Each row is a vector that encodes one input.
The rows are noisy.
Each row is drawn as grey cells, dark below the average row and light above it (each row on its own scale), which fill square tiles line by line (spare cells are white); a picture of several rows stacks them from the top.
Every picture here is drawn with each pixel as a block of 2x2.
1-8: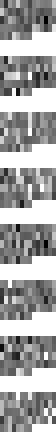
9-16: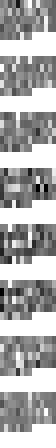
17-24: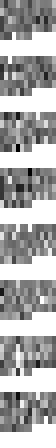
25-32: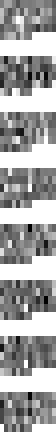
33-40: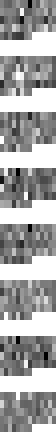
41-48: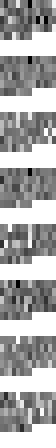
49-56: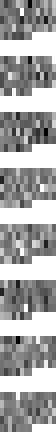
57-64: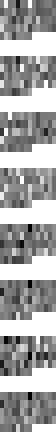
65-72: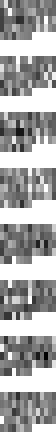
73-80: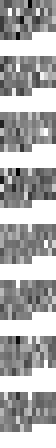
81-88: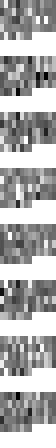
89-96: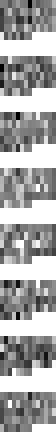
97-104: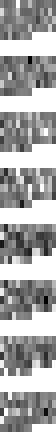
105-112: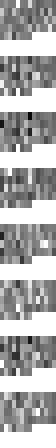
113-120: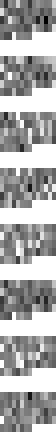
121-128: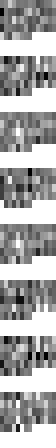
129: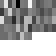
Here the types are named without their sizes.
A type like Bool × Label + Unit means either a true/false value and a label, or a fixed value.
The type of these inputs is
Label.
